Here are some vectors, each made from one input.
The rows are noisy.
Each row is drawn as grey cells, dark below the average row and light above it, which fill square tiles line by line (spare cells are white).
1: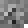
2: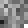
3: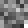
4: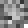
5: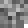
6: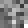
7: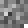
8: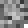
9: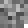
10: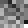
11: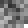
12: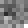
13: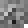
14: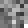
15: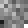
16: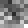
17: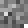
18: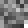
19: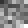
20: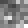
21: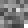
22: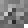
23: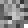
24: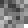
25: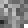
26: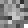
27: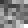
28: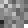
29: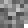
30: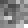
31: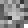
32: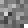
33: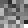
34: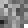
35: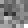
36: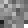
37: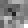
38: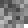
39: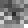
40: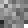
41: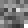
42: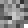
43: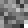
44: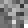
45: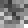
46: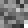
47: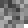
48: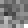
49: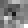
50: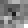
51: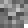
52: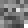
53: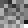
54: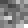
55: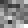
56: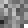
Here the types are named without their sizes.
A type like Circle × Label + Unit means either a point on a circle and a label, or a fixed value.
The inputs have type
Bool × Bool × Bool + Tree + Unit.
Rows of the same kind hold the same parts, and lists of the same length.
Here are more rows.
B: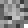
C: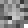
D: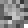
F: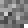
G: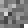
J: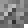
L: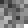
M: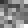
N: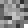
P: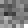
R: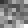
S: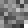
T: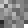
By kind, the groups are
B, C, D, N
F, G, J, S, T
L, M, P, R

